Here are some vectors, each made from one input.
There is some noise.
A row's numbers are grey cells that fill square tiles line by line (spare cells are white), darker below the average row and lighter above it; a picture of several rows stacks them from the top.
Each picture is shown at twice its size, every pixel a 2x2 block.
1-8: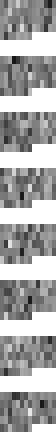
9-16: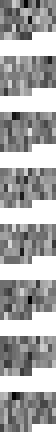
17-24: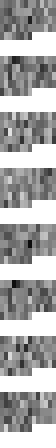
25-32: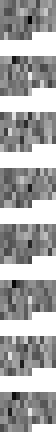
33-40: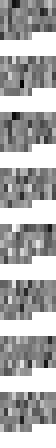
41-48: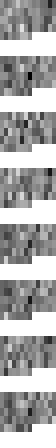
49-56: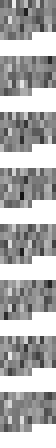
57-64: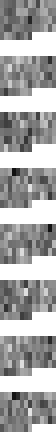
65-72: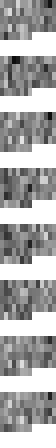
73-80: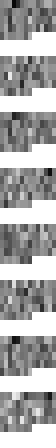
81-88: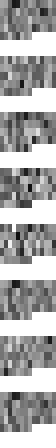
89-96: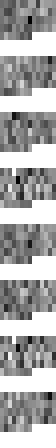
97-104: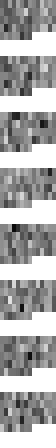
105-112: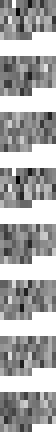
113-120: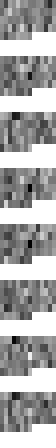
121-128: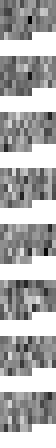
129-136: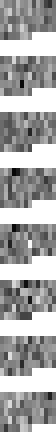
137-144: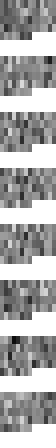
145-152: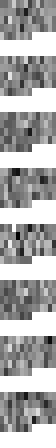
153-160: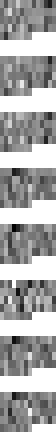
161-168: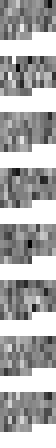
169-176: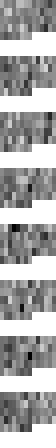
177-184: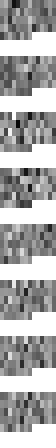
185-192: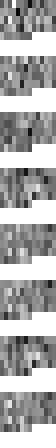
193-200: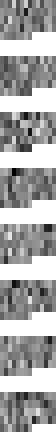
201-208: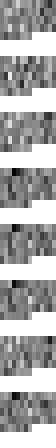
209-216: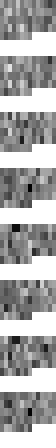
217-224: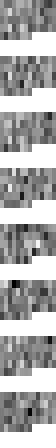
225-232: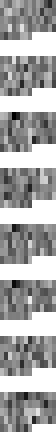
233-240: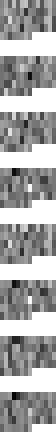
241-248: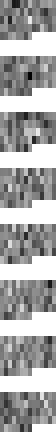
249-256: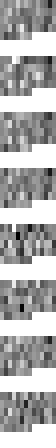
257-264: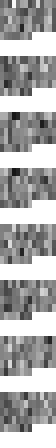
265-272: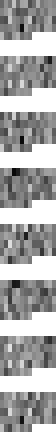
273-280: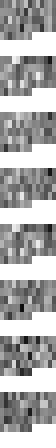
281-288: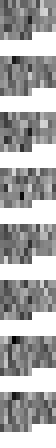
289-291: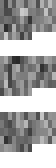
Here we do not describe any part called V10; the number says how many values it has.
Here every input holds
one of 4 labels, together with a list of up to two items, each a true/false value and a value of V10.
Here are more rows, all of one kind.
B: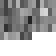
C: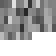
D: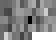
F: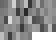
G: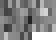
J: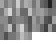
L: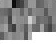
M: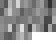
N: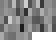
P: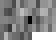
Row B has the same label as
D, G and P.
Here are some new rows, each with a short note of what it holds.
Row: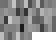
one of 4 labels, together with a list of one item
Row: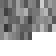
one of 4 labels, together with a list of two items
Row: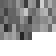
one of 4 labels, together with a list of two items
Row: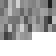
one of 4 labels, together with a list of one item
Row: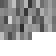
one of 4 labels, together with a list of one item
